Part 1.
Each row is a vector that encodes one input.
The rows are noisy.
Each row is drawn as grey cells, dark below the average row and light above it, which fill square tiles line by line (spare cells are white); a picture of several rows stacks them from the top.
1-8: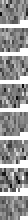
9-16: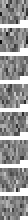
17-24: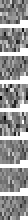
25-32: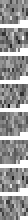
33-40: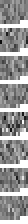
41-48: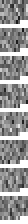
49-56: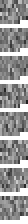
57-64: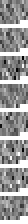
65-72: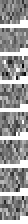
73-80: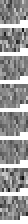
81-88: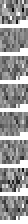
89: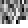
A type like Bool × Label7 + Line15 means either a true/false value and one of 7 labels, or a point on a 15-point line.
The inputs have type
Line15.
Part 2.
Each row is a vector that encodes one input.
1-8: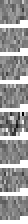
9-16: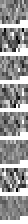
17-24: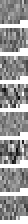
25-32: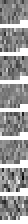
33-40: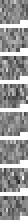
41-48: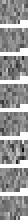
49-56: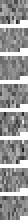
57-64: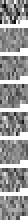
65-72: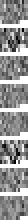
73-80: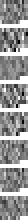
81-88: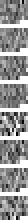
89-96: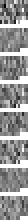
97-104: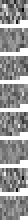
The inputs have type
Line15.
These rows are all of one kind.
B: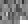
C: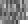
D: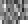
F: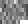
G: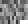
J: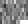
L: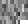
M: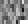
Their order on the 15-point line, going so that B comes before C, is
F, J, M, L, G, B, C, D.
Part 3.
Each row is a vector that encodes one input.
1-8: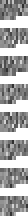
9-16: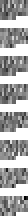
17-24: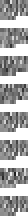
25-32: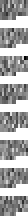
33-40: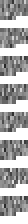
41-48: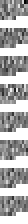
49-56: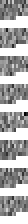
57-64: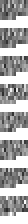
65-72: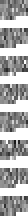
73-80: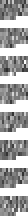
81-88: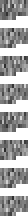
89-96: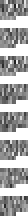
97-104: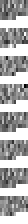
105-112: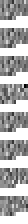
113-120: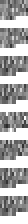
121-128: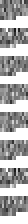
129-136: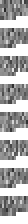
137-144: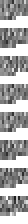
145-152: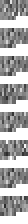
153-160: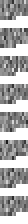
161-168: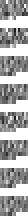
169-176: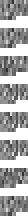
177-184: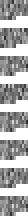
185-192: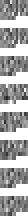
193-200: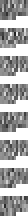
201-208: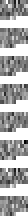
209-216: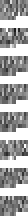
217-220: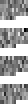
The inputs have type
Circle11.
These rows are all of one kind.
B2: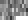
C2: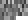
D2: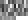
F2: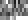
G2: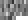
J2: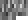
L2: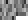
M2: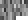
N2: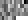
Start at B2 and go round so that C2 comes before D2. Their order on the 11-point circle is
B2, L2, C2, J2, M2, N2, F2, D2, G2.
